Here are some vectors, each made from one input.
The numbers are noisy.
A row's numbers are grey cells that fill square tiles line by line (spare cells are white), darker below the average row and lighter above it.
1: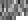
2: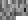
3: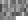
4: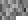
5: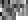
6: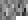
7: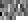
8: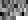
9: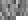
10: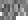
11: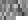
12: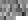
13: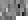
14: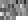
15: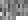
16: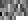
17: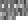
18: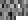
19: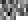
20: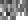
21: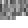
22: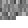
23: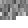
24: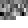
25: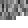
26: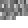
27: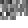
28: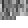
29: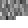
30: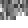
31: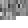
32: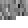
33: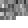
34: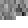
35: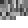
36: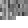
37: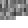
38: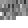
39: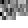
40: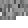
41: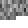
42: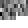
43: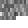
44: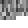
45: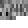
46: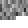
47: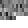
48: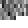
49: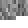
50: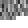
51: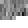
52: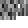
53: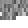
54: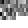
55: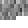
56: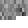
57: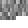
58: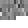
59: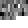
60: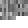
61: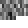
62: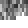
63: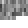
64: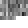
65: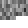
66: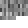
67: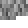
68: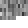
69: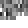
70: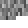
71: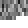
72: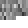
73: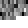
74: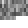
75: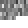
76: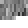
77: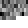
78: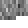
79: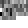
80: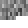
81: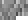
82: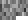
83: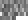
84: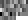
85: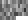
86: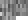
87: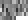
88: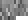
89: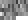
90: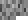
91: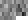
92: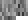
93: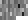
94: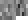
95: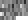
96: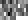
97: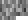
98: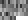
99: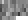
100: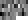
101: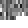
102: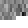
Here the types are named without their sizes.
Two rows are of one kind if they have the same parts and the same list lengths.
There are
2 kinds of row.
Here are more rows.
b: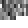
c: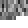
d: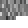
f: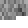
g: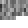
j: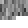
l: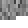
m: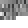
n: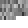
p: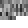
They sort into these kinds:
b, c, p
d, f, g, j, l, m, n

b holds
a label and a node of a tree.
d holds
a point on a line and a node of a tree.
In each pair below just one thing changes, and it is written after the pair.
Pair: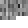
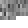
the place on the line
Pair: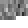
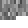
the place on the line
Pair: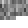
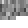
the place on the line
